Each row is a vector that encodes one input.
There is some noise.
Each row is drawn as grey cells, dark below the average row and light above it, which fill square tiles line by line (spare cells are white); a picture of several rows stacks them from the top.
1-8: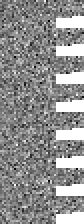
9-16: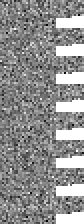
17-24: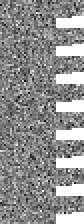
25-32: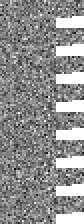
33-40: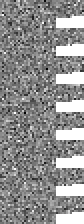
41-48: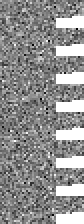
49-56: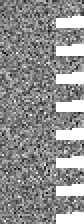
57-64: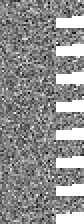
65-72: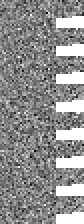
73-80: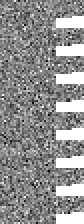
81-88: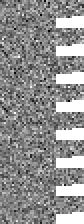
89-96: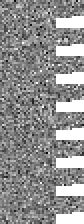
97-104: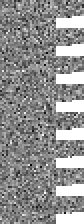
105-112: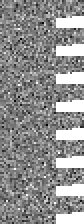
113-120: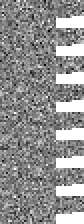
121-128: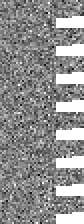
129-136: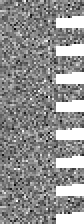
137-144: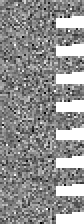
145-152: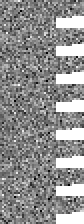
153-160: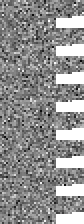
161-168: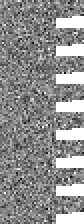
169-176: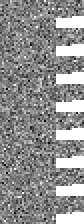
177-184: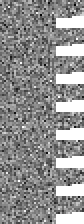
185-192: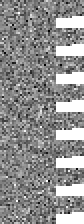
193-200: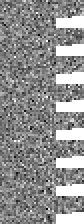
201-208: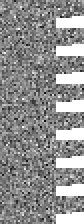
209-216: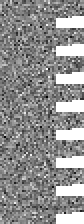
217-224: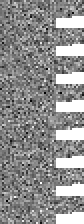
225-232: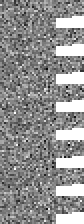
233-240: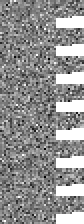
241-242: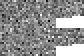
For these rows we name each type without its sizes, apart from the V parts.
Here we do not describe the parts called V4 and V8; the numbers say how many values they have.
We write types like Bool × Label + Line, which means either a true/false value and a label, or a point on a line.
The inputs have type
Label × (Label × (Line + V8) + (Tree + Unit) × V4).
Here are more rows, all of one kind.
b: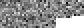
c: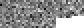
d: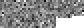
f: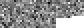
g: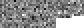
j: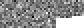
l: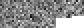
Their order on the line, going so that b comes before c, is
b, c, d, l, g, f, j.
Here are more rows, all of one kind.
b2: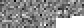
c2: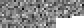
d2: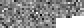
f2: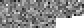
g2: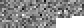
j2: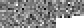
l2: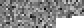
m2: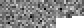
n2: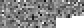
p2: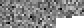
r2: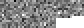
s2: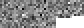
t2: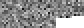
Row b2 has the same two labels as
g2 and r2.
